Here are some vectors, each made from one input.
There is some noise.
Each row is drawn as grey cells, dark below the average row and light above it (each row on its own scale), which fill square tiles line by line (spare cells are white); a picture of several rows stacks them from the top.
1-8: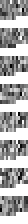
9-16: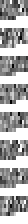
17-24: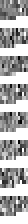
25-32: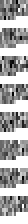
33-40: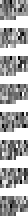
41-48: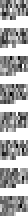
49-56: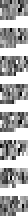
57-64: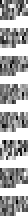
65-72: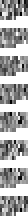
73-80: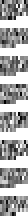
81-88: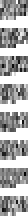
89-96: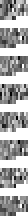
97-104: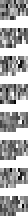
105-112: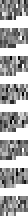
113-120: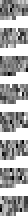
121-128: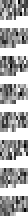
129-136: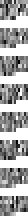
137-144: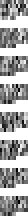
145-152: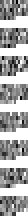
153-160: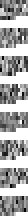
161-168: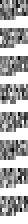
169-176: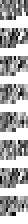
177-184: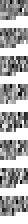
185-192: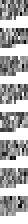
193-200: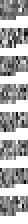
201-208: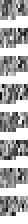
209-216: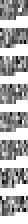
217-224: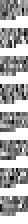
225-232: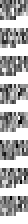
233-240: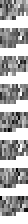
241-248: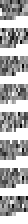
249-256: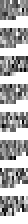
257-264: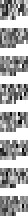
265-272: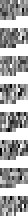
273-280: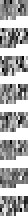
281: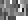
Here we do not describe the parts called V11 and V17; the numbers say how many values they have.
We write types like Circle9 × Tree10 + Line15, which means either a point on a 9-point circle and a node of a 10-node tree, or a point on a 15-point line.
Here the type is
(Bool × Bool × Bool × Bool × Bool × Label5 + V11) × V17.
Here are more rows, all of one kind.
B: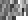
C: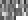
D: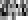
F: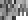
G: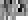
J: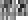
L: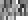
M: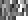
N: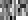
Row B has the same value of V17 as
C, F and M.
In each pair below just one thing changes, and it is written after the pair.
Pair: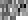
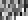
the value of V17
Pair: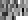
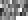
the value of V17
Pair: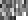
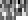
the label
